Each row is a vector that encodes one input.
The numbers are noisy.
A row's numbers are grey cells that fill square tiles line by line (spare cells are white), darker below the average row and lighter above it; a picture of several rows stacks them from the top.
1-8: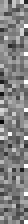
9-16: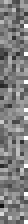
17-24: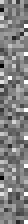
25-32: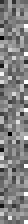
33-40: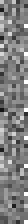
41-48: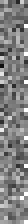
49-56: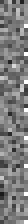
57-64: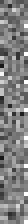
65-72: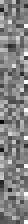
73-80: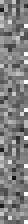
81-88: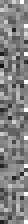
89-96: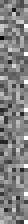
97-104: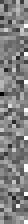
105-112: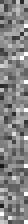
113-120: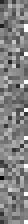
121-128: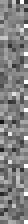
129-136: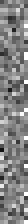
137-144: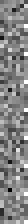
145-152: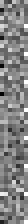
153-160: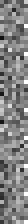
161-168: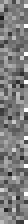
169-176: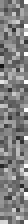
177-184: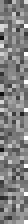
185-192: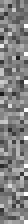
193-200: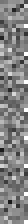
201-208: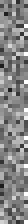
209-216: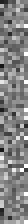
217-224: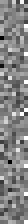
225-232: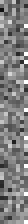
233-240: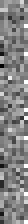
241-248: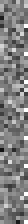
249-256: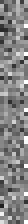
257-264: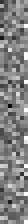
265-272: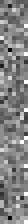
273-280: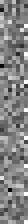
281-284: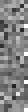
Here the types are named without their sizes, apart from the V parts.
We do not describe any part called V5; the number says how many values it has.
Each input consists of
a node of a tree, together with either three true/false values, or a value of V5.
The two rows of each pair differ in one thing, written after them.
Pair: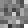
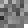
the node of the tree
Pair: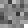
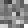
the node of the tree
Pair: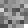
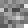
one of the three true/false values
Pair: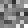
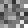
one of the three true/false values
